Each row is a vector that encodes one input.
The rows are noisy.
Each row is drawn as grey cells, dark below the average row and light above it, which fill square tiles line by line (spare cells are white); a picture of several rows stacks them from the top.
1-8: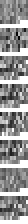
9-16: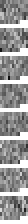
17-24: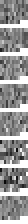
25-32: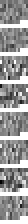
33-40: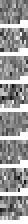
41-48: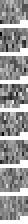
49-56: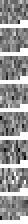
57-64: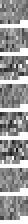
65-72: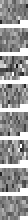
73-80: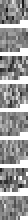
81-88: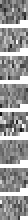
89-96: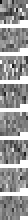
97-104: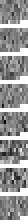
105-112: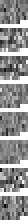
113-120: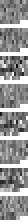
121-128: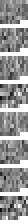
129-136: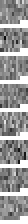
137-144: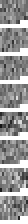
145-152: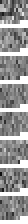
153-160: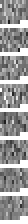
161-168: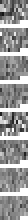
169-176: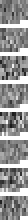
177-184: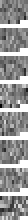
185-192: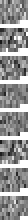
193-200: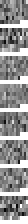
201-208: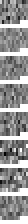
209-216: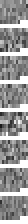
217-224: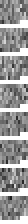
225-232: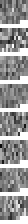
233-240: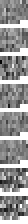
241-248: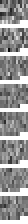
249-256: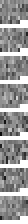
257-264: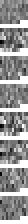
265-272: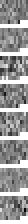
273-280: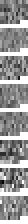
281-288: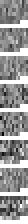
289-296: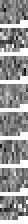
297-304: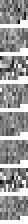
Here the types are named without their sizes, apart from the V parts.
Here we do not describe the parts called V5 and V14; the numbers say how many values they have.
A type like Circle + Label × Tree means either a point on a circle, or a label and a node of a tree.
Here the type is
Line + (Tree + V14) × V5.
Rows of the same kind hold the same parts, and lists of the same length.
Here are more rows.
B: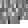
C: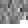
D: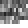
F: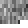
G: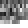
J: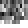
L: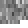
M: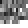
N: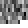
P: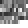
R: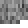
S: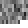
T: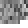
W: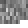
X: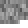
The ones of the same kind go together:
B, F, L, S, T, X
C, N, R, W
D, G, J, M, P

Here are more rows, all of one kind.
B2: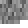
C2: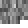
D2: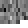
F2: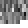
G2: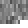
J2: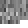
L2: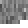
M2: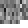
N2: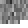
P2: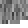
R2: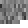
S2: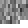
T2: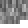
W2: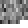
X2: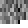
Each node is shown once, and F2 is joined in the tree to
C2, J2 and T2.
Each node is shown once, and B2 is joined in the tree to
R2.
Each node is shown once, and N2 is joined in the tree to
G2, S2, W2 and X2.
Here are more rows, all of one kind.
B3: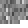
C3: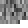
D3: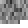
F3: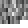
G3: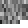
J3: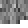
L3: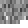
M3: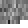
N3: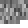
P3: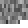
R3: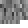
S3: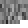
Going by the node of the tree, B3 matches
J3, N3 and S3.
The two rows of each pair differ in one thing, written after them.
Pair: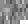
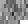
the value of V14
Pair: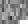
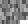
the value of V14
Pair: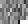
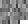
the value of V14
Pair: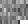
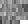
the value of V14
